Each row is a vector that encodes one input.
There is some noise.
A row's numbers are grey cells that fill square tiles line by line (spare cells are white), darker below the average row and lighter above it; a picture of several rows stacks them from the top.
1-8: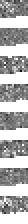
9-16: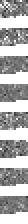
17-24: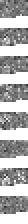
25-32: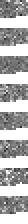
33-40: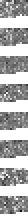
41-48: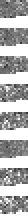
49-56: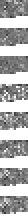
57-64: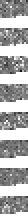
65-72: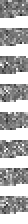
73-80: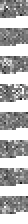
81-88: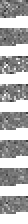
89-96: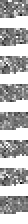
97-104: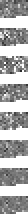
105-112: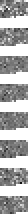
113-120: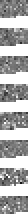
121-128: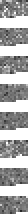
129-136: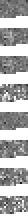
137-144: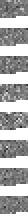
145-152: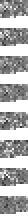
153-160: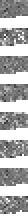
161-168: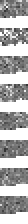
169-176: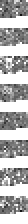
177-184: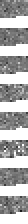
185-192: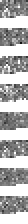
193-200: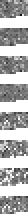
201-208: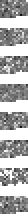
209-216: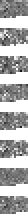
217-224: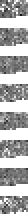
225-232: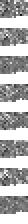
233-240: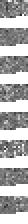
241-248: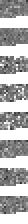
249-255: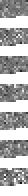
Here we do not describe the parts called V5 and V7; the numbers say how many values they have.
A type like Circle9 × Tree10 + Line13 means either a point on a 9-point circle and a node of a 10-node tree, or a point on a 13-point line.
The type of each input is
Bool × V5 + (Tree9 + Unit) × V7.
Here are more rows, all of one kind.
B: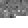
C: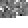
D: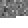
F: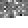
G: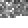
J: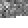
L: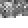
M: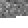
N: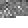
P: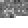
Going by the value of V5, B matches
J and M.
